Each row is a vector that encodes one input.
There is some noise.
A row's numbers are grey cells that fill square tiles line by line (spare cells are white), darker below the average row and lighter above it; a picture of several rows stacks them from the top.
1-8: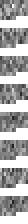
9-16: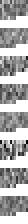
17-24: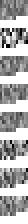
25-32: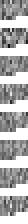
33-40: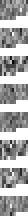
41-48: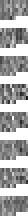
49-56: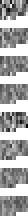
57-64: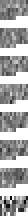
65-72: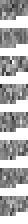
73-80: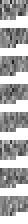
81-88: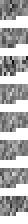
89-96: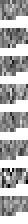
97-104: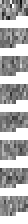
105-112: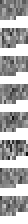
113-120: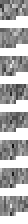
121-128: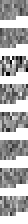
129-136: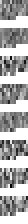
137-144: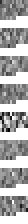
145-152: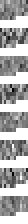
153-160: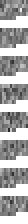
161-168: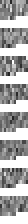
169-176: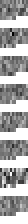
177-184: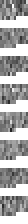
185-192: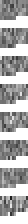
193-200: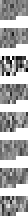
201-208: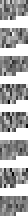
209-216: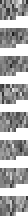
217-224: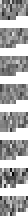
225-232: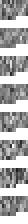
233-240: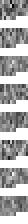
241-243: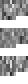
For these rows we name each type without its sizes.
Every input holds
a point on a line, together with either a point on a circle, or a point on a line.
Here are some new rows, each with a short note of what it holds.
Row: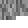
a point on a circle and a point on a line
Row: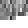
a point on a circle and a point on a line
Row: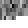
a point on each of two lines
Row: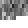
a point on each of two lines
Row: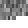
a point on each of two lines
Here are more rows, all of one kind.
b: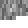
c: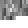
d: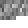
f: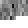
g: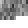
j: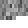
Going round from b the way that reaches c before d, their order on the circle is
b, c, f, g, j, d.
